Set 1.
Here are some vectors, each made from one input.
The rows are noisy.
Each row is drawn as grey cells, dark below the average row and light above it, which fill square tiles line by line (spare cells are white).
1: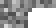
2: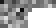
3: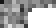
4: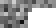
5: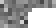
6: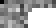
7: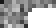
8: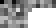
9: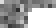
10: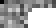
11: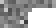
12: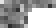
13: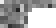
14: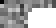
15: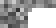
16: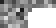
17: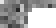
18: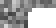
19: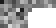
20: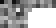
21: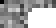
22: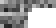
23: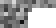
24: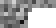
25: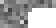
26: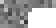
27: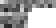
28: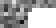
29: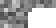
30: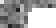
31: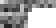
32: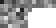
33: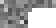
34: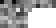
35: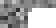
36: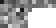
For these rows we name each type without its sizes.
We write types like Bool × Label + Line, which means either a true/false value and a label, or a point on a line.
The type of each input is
Bool × Line.
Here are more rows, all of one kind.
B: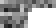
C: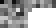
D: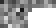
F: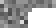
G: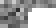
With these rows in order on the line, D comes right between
C and F.
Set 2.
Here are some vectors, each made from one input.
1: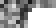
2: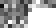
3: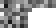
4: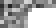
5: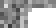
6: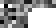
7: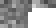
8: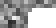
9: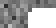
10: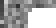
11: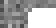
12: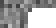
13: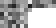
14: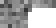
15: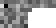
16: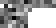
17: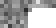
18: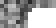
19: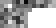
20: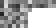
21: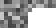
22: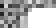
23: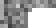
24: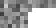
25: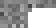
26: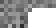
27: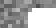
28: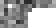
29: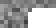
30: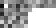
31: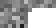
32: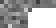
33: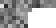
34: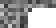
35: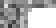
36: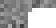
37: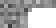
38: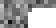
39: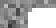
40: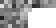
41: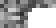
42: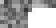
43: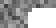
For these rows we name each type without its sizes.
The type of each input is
Bool × Circle + Unit.
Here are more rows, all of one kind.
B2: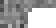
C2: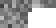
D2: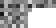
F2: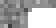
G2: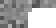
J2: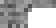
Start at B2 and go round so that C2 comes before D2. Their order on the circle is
B2, C2, D2, J2, F2, G2.
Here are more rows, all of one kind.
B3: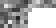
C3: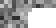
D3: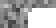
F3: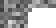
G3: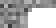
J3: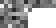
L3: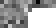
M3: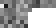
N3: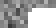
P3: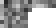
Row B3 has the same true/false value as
D3, G3, N3 and P3.
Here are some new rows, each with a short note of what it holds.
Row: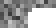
a point on a circle and a true/false value
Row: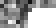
a fixed value
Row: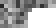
a fixed value
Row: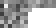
a point on a circle and a true/false value
